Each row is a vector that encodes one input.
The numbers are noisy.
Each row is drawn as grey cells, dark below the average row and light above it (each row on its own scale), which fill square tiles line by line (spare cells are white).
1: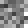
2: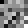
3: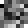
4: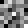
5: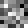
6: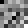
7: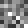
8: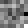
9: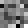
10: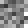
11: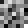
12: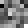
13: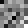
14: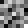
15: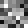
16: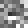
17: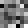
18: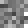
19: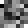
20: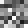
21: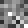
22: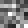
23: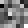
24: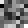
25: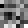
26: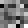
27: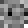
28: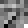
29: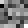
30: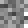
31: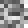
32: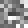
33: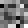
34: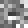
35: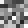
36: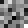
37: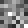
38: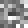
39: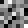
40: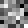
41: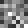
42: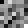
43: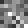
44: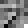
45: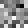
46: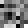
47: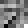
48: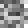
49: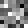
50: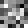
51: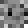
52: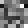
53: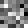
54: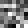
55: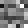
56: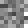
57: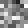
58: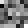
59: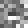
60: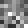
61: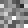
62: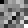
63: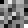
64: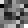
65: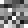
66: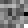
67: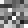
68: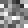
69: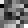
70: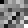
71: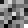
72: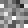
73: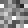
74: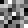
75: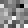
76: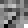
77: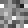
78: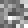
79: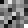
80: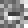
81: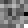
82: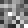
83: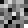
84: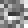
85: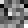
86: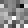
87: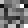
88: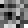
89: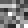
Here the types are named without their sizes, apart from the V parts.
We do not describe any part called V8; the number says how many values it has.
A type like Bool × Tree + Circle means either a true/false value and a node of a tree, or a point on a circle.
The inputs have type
Bool × (Line + V8).
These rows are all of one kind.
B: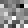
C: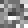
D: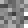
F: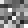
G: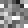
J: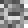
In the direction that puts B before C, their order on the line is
B, F, G, J, D, C.
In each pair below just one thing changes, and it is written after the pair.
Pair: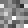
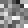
the place on the line
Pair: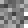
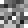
the place on the line
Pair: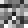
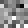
the true/false value
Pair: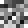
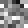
the true/false value
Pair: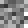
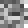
the true/false value
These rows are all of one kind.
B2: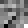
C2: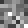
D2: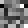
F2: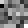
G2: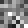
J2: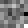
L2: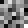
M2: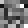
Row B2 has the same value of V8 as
D2 and M2.
